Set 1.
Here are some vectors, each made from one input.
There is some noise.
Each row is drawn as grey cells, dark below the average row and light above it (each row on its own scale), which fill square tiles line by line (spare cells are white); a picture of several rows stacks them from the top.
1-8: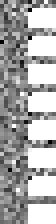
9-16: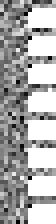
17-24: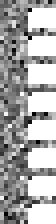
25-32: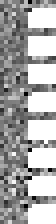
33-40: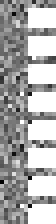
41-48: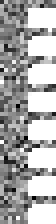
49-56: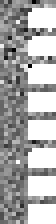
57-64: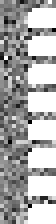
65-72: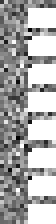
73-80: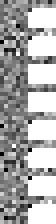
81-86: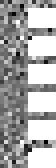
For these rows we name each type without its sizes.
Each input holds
a point on a line, together with either a fixed value, or three true/false values.
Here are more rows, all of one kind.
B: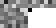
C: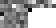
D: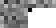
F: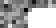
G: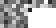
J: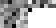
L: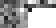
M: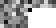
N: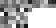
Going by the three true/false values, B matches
C and D.
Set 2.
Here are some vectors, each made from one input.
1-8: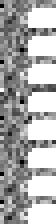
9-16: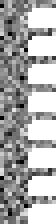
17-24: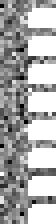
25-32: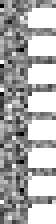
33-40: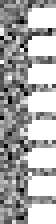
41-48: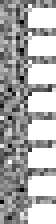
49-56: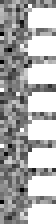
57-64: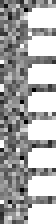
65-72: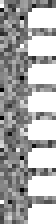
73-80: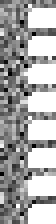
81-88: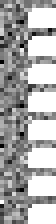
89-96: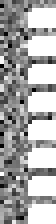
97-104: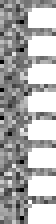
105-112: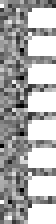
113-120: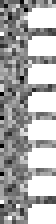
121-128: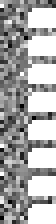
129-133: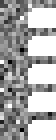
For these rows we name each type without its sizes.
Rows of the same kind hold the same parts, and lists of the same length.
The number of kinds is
2.
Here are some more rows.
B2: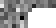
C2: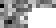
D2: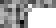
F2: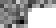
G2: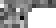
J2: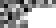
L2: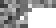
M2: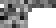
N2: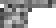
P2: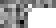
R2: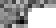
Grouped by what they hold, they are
B2, G2, M2, N2
C2, D2, F2, J2, L2, P2, R2

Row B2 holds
a point on each of two lines.
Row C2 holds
three true/false values.
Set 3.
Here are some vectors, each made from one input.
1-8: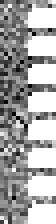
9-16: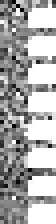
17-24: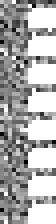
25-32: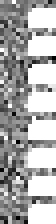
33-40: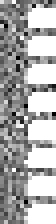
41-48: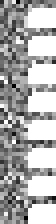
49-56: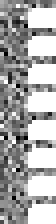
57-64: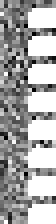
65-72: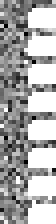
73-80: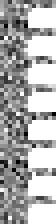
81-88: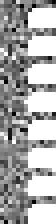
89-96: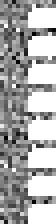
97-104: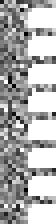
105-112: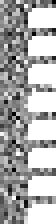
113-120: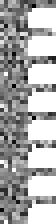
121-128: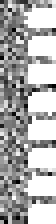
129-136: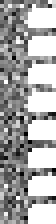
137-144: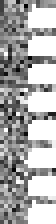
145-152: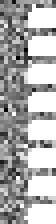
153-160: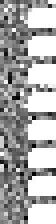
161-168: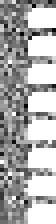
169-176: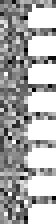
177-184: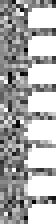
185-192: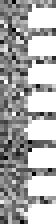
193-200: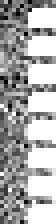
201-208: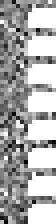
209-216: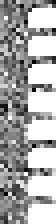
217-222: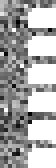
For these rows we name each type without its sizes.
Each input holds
a list of points on a line.
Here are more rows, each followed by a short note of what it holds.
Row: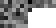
the empty list
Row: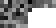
the empty list
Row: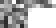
a list of two items
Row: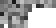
a list of one item
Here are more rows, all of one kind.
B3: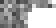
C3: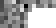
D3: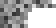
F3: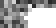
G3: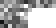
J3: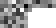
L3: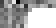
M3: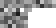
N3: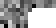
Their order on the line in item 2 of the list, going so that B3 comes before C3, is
G3, B3, N3, M3, D3, J3, C3, L3, F3.
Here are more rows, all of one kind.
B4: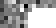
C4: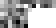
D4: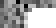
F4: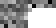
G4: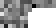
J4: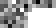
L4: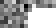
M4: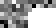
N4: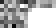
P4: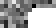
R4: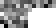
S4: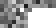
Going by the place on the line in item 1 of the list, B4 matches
D4 and L4.
